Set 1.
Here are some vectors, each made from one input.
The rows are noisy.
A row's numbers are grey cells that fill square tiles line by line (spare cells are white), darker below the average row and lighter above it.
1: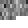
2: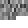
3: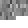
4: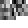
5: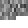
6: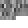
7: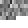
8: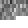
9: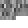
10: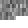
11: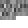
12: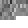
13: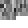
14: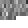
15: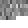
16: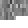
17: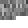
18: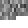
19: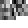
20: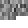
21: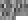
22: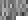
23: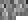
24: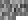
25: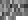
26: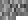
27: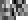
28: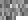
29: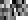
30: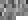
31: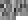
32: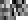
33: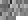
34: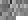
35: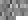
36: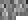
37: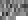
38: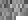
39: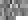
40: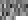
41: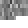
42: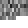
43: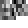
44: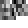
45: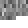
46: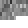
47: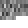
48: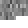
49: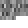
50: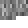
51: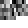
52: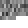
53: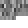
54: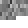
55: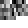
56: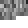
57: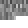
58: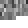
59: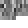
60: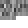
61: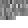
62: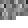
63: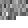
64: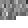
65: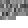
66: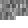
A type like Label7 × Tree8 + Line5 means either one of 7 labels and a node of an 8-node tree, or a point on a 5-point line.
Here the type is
List2(Line6).
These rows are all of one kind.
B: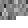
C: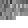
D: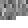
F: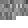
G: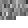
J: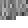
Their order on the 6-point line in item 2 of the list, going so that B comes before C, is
D, J, F, G, B, C.
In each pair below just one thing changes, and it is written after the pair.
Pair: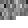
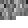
the place on the 6-point line in item 2 of the list
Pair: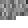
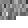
the place on the 6-point line in item 2 of the list
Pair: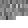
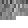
the place on the 6-point line in item 2 of the list
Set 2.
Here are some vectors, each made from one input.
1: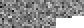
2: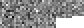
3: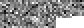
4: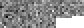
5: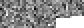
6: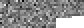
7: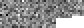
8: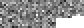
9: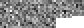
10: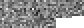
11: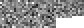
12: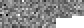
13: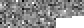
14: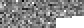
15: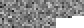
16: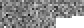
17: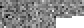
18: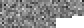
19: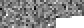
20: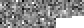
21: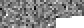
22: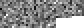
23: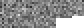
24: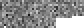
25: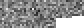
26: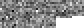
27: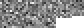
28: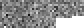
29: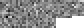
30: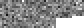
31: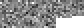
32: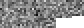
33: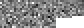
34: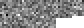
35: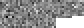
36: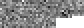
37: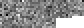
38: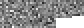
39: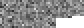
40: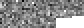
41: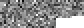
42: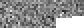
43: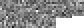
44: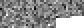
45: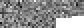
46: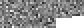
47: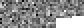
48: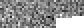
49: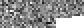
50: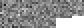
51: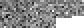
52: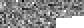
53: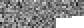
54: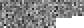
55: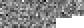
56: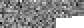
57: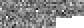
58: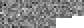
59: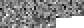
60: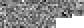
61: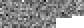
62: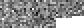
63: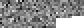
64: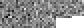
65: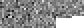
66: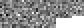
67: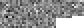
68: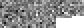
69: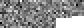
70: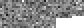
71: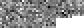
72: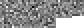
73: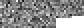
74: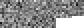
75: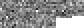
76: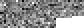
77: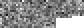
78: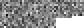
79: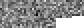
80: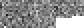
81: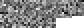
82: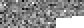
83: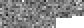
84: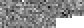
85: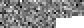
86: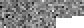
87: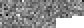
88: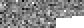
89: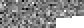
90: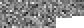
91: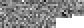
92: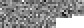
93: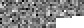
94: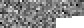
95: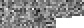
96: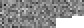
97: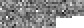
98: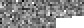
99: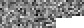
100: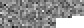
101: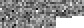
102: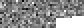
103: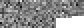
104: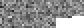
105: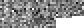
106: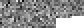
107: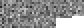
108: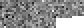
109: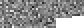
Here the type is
Line8 + Line9.
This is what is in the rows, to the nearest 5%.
About 50% of them hold a point on an 8-point line. The rest hold a point on a 9-point line.
